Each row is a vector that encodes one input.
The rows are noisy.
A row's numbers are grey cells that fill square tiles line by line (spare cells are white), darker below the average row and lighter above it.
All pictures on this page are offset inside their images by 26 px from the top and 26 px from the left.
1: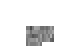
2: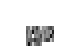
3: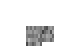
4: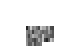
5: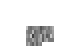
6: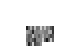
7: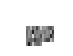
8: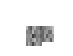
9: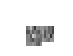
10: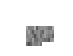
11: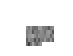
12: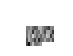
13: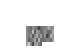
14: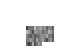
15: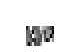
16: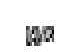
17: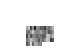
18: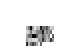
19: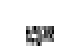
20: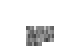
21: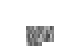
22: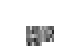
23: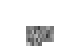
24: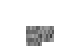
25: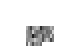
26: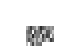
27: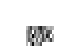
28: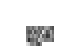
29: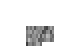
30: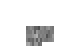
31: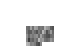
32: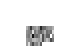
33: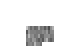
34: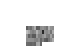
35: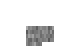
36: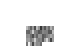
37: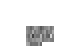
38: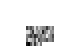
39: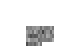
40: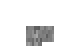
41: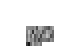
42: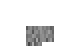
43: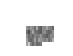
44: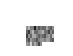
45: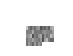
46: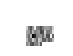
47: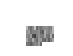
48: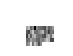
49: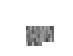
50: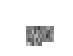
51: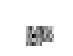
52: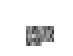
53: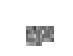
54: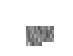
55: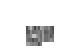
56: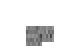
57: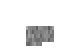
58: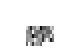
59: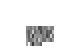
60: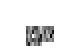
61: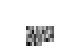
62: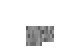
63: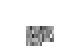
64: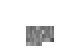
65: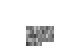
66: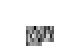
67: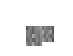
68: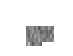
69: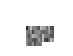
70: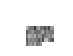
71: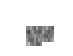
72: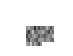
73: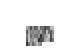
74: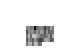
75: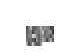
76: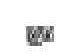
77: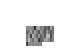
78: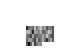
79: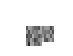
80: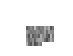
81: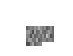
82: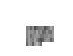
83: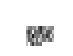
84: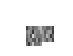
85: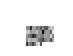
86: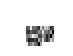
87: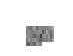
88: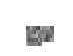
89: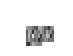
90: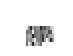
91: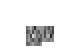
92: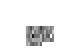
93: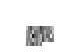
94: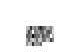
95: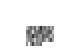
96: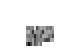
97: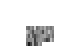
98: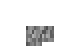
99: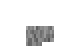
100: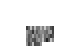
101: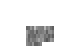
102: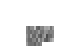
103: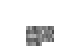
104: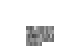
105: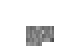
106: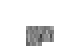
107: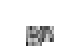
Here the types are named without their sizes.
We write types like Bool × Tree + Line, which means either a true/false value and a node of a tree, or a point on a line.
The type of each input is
Circle + Unit.
